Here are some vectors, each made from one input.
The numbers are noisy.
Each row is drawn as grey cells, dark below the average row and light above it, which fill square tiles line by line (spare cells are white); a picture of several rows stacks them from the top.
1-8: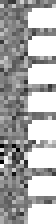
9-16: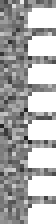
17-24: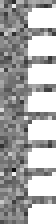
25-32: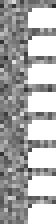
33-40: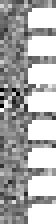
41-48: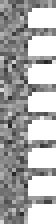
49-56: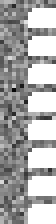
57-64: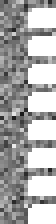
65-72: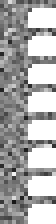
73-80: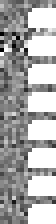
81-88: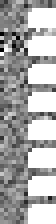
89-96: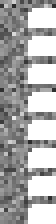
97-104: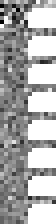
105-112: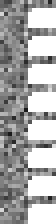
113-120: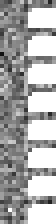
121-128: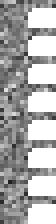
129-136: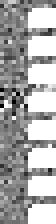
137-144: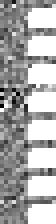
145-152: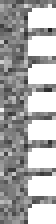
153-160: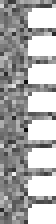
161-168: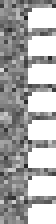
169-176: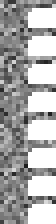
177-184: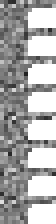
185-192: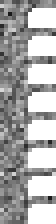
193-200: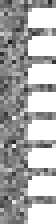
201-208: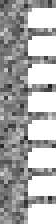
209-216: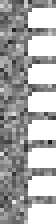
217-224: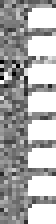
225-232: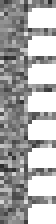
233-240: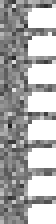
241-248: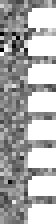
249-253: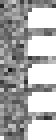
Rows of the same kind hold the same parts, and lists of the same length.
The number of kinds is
3.
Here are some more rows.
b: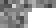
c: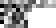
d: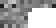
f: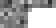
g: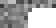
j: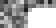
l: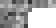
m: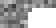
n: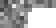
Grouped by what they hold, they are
b, f, j, n
c
d, g, l, m

